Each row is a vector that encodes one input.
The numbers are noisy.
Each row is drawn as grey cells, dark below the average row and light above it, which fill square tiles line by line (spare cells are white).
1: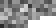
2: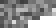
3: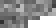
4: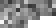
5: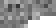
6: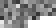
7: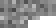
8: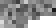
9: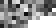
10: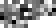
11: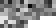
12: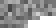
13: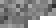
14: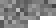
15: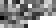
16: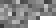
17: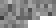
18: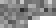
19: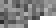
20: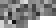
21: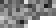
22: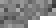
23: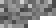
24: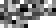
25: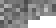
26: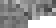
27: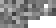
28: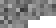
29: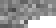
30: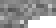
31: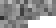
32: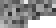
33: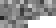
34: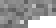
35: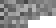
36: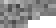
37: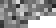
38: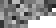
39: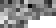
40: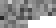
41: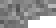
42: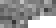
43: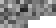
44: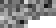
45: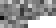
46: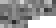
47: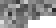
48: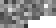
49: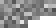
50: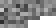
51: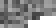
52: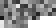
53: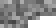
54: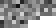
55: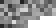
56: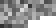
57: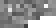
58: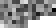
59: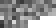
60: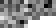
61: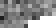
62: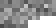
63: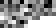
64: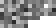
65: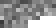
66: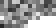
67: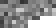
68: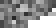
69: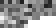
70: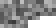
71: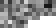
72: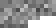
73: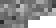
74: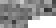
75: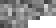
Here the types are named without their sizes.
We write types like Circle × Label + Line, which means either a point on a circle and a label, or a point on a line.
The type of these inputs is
(Bool × Bool × Bool + Unit) × Label.
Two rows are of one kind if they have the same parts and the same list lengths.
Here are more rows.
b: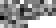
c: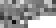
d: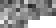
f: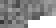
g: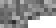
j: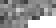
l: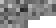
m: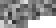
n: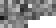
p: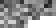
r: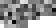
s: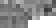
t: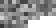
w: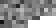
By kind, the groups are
b, c, f, g, j, l, n, s, t, w
d, m, p, r

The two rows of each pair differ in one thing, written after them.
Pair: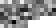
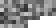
one of the three true/false values
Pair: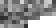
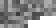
the label
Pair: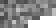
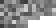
one of the three true/false values
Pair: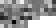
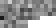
the label
